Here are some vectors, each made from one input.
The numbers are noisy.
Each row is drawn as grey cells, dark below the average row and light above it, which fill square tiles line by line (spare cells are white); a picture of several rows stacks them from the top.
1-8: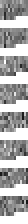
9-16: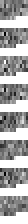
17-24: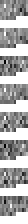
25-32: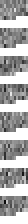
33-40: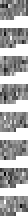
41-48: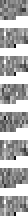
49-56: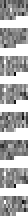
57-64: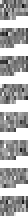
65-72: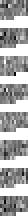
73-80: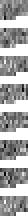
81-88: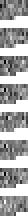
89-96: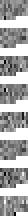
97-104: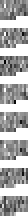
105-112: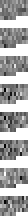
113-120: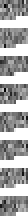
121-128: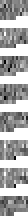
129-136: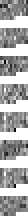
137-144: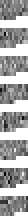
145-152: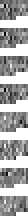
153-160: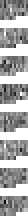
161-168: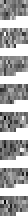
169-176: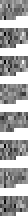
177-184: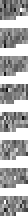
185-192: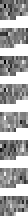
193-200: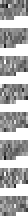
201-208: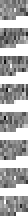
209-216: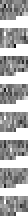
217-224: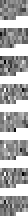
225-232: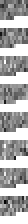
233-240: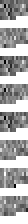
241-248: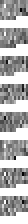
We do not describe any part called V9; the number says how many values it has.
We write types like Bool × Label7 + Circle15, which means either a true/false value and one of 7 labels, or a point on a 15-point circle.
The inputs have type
Bool × Line10 + ((Circle10 + Unit) × Line8 + Label7) × V9.
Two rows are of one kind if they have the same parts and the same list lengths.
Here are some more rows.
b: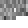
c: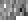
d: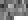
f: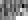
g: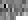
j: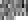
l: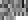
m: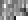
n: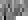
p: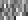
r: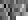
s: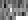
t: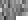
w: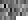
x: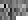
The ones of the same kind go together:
b, c, g, m, w
d, j, l, s
f, p
n, r, t, x

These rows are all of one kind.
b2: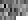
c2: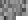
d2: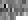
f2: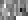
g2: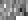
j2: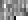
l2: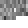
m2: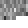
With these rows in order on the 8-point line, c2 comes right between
l2 and m2.
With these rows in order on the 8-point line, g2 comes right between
d2 and f2.
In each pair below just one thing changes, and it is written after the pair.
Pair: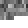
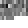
the true/false value
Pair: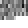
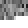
the true/false value
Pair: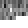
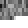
the place on the 10-point line
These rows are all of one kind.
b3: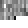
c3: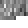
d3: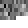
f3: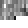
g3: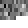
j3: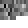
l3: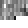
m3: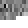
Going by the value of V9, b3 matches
f3 and l3.
